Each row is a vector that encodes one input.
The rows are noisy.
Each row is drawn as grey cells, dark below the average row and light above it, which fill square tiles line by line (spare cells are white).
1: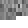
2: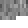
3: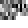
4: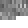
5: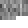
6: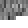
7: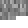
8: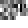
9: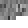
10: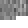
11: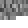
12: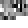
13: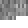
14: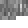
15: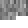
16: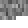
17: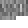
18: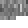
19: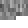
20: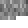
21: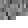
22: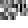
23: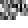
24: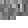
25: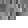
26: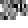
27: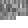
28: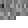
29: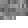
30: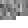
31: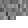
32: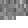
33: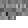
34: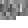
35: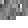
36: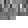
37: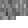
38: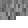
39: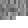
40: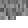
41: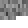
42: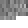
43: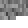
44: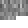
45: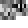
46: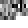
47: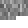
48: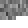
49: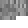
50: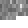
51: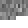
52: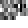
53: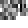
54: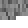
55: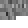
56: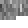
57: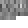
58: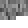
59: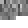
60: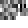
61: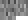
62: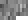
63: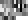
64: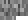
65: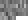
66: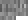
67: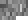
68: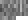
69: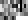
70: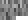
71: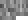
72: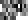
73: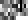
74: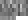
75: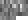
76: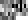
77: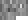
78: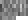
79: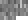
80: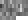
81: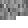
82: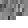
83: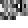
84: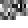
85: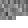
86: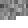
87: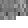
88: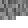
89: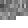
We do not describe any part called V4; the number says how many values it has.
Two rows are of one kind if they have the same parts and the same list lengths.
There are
2 kinds of row.
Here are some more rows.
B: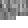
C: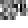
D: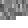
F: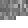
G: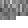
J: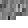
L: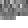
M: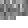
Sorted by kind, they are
B, D, F, G, J, L, M
C

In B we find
a point on a 5-point line and three true/false values.
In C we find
two values of V4.
